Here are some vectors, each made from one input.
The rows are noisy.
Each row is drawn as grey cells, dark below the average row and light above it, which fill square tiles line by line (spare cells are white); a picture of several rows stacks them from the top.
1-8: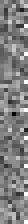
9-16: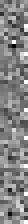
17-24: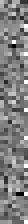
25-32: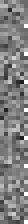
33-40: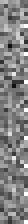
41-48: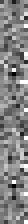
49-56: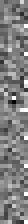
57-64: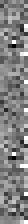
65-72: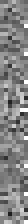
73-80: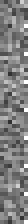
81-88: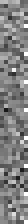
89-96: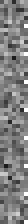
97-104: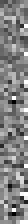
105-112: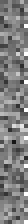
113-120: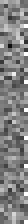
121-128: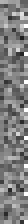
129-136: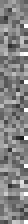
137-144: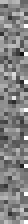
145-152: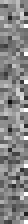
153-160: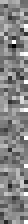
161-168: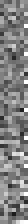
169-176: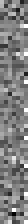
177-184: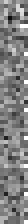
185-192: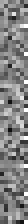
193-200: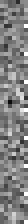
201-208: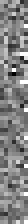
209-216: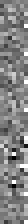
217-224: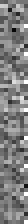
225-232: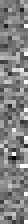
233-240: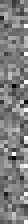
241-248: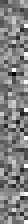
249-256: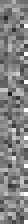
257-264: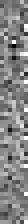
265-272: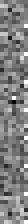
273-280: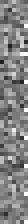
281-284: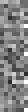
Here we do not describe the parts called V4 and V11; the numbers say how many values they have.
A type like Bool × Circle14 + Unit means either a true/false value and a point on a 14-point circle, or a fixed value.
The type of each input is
Label5 × V4 × V11 + Line6 + Tree10.
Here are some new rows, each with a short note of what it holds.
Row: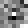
a node of a 10-node tree
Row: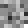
a node of a 10-node tree
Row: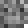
one of 5 labels, a value of V4 and a value of V11
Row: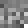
one of 5 labels, a value of V4 and a value of V11
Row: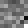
one of 5 labels, a value of V4 and a value of V11
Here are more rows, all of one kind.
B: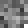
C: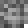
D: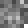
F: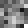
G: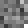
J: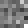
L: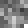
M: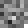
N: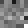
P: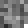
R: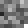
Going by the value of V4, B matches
C, L and P.
